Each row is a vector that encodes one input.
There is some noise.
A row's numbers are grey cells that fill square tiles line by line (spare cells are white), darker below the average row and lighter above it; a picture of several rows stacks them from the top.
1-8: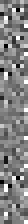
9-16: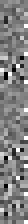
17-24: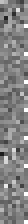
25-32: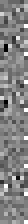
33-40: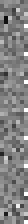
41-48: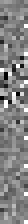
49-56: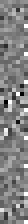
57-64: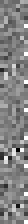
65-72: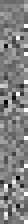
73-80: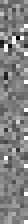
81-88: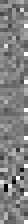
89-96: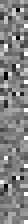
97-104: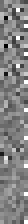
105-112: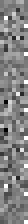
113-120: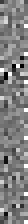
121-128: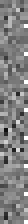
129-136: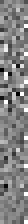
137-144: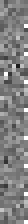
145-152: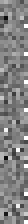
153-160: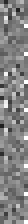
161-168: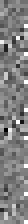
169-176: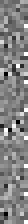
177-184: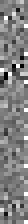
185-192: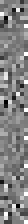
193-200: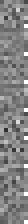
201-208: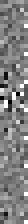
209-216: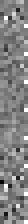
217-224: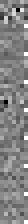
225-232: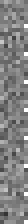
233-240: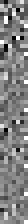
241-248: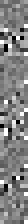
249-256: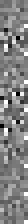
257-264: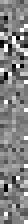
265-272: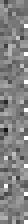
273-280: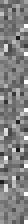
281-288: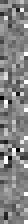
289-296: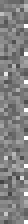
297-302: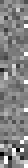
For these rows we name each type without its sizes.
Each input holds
a label.
